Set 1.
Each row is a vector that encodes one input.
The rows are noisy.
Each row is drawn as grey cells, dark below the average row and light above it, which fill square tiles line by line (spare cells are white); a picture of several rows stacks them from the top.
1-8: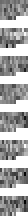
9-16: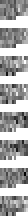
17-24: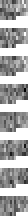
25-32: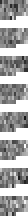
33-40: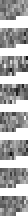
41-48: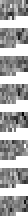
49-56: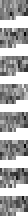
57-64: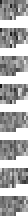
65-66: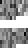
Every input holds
a point on each of two 5-point lines and a true/false value.
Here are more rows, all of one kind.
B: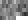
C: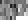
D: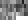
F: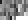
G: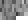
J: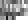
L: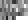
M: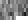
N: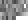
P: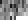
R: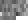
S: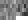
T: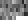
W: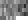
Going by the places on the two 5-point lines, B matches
G, S and W.
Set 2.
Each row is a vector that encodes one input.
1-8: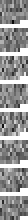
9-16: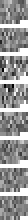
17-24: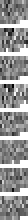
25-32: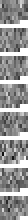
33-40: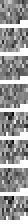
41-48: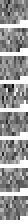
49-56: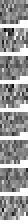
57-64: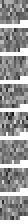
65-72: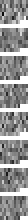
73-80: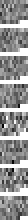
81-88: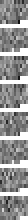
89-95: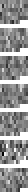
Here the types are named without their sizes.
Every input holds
either a point on a line, or four true/false values.
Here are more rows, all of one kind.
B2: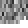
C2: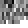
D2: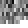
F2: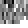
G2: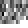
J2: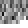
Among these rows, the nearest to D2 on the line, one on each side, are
B2 and C2.
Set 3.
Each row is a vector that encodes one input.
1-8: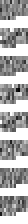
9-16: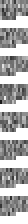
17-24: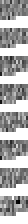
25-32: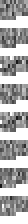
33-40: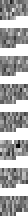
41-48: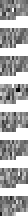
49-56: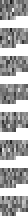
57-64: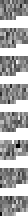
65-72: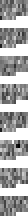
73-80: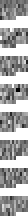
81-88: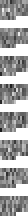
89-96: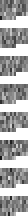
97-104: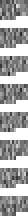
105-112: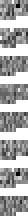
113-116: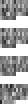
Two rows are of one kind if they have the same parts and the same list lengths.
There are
2 kinds of row.
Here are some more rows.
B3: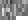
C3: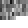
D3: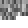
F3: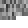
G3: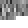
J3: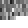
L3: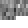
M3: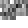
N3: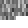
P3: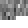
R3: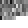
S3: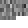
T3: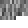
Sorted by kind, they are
B3, C3, D3, F3, G3, J3, L3, N3, P3, R3, S3, T3
M3

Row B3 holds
a point on a 10-point circle and a true/false value.
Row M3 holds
a true/false value.
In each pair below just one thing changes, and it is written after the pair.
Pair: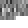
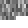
the true/false value
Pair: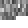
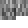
the place on the 10-point circle
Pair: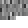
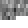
the true/false value
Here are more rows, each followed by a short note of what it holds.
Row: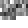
a true/false value
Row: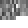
a point on a 10-point circle and a true/false value
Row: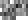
a true/false value
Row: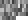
a point on a 10-point circle and a true/false value
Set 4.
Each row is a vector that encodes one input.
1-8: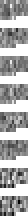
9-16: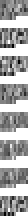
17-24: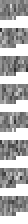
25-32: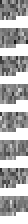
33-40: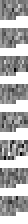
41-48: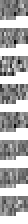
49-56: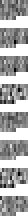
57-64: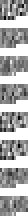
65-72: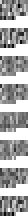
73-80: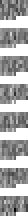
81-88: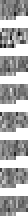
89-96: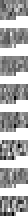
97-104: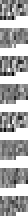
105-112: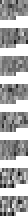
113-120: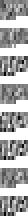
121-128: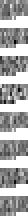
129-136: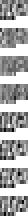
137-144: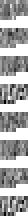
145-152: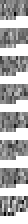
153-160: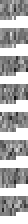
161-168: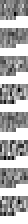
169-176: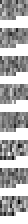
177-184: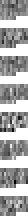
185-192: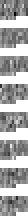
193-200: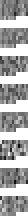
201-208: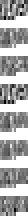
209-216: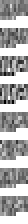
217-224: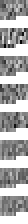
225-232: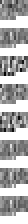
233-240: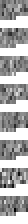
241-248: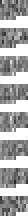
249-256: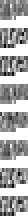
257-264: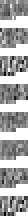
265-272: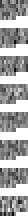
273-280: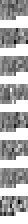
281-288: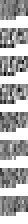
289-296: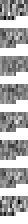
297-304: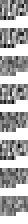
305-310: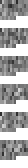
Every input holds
either a point on a 5-point line, or a node of a 16-node tree.
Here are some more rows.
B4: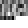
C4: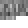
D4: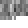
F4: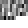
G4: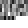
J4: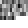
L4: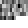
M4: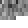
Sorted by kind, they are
B4, F4, G4, J4, L4
C4, D4, M4

